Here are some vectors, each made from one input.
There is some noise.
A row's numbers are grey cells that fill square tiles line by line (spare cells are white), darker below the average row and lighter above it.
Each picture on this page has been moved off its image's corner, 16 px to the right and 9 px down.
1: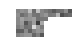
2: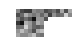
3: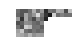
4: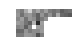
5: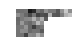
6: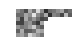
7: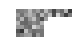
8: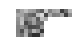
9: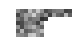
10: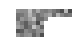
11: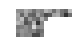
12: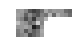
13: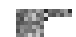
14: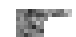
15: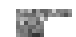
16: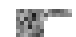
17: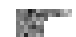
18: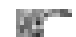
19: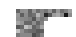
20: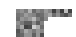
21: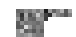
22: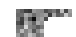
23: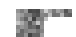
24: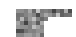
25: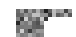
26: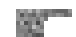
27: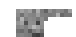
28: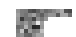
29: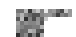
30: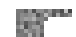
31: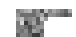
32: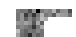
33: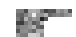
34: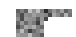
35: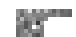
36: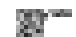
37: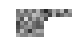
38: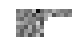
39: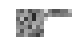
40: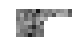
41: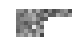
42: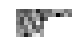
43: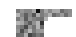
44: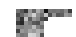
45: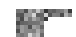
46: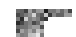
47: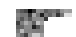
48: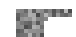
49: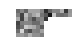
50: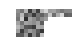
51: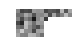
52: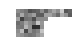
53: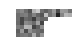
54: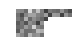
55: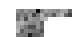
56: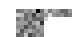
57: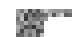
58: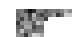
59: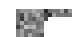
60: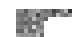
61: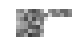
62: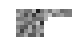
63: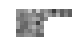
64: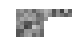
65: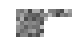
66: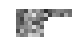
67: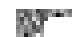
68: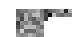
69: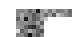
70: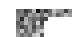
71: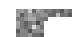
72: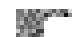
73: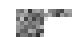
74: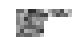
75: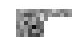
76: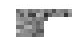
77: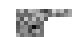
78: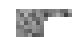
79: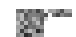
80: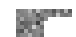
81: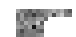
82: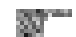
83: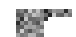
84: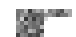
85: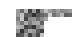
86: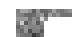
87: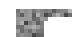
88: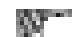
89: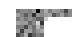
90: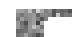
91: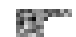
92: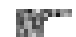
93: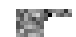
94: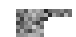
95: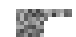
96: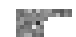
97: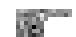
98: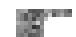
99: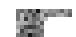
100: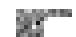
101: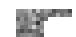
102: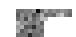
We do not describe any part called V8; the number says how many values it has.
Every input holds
a point on a 6-point line, together with either a node of a 10-node tree, or a value of V8.
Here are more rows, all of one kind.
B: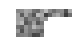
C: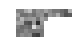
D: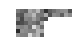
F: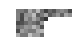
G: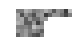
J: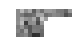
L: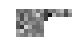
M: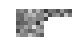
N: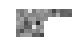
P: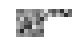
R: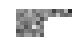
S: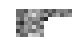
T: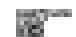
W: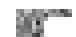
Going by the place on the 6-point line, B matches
C, G, J and N.
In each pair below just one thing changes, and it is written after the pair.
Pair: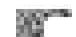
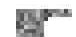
the place on the 6-point line
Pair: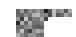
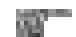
the place on the 6-point line
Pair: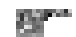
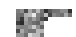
the node of the tree
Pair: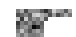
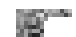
the place on the 6-point line
